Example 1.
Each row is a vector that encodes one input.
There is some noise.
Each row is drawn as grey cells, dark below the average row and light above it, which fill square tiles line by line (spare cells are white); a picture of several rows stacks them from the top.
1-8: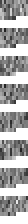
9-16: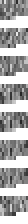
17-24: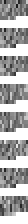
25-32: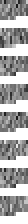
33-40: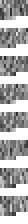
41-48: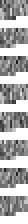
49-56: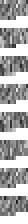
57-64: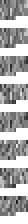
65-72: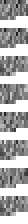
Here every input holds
three true/false values.
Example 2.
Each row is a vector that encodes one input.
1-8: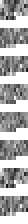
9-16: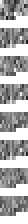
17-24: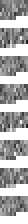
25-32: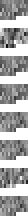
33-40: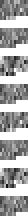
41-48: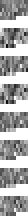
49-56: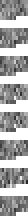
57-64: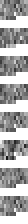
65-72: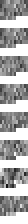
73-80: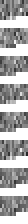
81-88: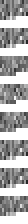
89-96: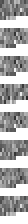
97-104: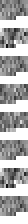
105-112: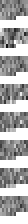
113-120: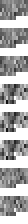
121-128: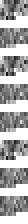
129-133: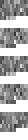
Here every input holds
a point on a 7-point line.
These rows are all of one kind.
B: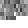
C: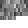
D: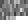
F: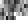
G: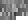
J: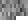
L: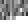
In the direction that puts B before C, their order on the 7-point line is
F, B, J, G, C, D, L.
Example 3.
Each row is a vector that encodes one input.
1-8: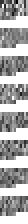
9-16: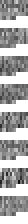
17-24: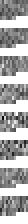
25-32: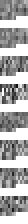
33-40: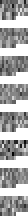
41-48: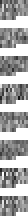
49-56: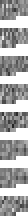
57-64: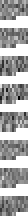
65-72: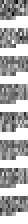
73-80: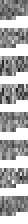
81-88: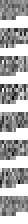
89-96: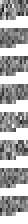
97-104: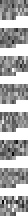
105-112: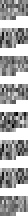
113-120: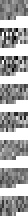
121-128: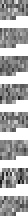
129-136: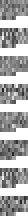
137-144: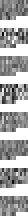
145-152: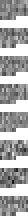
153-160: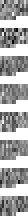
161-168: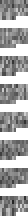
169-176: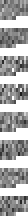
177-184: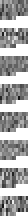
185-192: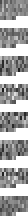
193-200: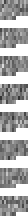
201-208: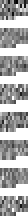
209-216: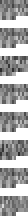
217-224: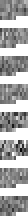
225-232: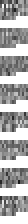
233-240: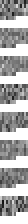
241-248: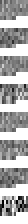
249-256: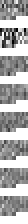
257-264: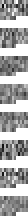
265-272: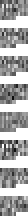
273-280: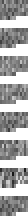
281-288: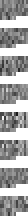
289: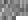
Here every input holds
a point on a 12-point line.
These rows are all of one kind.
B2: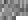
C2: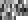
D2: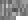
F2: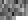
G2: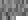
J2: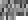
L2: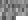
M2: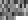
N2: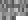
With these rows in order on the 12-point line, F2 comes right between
G2 and M2.
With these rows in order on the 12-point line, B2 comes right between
D2 and L2.
